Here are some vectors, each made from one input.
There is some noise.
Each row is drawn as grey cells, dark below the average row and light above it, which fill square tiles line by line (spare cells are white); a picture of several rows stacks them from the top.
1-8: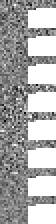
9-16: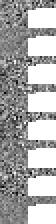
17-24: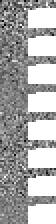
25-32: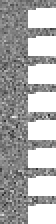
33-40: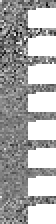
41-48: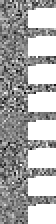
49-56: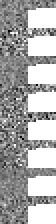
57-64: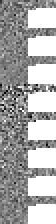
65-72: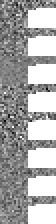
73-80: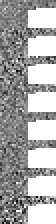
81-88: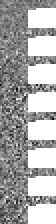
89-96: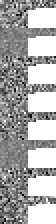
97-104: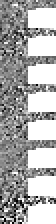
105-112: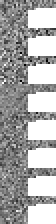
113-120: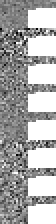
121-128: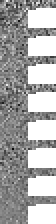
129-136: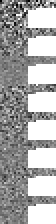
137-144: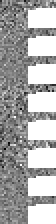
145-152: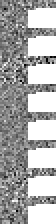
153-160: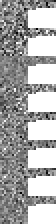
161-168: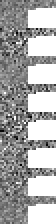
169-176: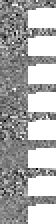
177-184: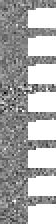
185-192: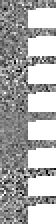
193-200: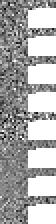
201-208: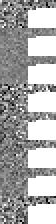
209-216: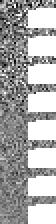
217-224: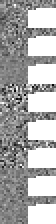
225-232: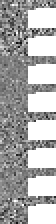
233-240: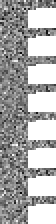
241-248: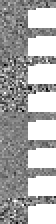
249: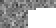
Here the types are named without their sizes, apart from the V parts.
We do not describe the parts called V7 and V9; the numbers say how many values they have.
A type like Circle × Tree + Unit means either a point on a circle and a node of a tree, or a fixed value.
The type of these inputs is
Circle × (Tree + V7) + V9.
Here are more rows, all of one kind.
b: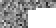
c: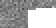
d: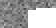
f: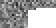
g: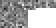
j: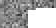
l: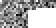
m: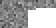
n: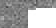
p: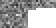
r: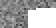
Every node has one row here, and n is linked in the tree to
g and p.
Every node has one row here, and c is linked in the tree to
r.
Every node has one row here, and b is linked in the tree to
g and m.
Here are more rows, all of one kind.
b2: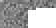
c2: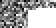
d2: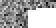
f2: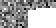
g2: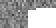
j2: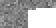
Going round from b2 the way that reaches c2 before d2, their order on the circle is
b2, c2, j2, f2, d2, g2.
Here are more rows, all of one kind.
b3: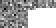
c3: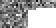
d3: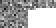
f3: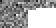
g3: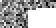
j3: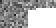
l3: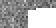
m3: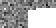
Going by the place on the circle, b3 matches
d3 and j3.
